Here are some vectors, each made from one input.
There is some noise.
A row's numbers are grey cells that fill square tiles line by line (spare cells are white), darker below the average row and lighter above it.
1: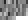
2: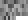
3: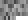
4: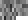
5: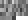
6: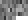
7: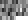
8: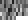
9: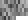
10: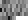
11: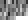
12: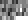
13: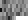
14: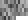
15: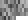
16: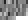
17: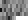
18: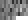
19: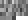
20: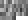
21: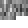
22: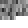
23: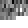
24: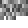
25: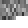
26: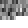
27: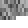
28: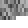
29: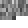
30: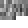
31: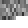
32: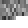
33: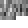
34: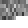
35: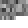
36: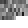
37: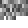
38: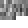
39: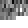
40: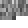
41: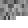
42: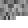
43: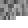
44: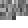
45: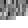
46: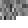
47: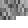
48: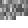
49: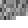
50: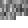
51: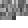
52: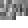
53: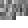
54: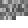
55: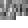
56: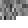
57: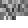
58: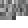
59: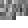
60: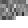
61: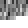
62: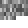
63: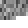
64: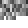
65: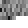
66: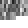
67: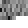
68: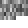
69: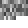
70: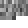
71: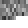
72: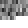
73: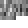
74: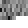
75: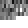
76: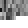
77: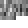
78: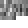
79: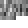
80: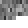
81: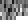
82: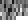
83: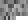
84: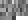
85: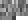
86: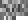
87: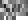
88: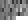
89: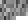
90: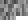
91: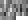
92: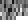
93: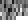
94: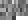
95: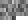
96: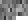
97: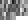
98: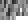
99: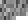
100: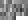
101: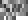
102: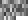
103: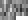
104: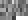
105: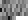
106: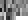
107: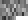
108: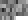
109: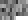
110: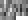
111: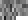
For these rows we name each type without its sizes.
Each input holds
a point on a line, together with either a label, or a point on a line.
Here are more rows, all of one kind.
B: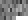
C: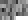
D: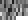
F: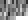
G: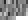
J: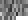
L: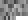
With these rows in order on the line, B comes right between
C and L.
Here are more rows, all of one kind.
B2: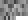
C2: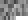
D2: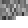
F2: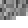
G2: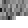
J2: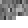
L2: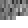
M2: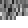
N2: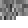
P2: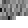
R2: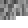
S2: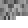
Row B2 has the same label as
C2, R2 and S2.
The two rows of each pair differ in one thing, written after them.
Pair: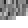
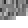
the place on the line
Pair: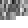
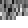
the label
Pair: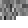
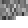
the label
